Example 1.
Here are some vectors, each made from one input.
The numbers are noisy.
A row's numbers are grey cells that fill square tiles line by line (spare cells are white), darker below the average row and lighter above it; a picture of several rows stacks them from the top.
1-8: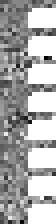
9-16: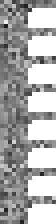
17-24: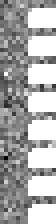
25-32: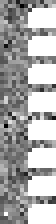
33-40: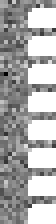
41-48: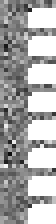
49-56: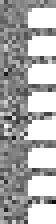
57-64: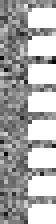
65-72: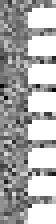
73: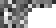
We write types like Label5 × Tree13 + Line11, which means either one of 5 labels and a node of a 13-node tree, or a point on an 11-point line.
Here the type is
Bool × Bool × Bool.
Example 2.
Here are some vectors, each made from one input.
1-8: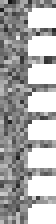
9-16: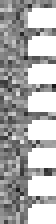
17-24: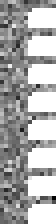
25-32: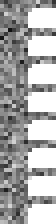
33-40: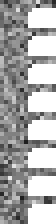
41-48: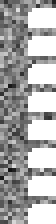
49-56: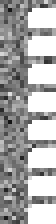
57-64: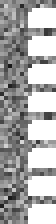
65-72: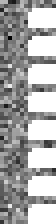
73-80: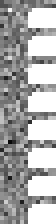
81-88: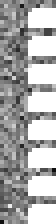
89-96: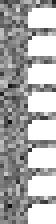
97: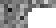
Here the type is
Label11.
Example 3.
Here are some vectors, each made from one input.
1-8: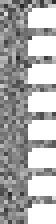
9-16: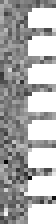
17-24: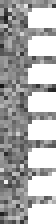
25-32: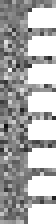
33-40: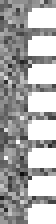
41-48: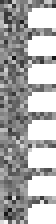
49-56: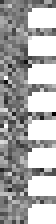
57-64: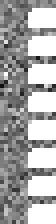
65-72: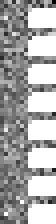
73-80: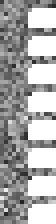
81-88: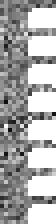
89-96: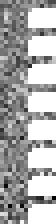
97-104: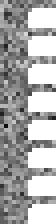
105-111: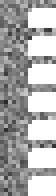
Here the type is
Bool × Bool × Bool.
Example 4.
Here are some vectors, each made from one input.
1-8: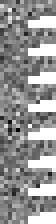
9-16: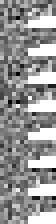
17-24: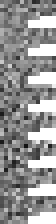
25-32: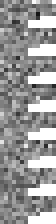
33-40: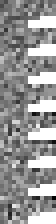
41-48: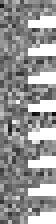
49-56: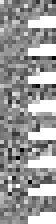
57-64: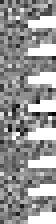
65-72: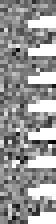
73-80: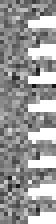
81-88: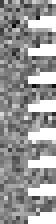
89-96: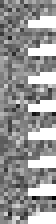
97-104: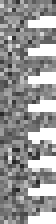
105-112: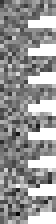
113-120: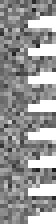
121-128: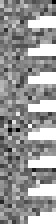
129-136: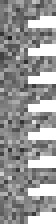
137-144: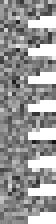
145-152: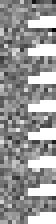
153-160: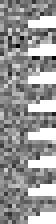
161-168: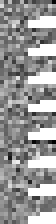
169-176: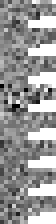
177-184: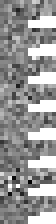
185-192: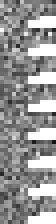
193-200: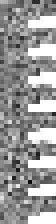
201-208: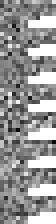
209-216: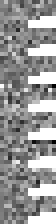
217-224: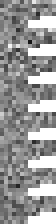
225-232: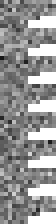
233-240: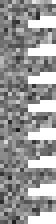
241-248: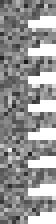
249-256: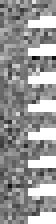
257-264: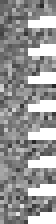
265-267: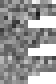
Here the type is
Bool × Bool × Bool.
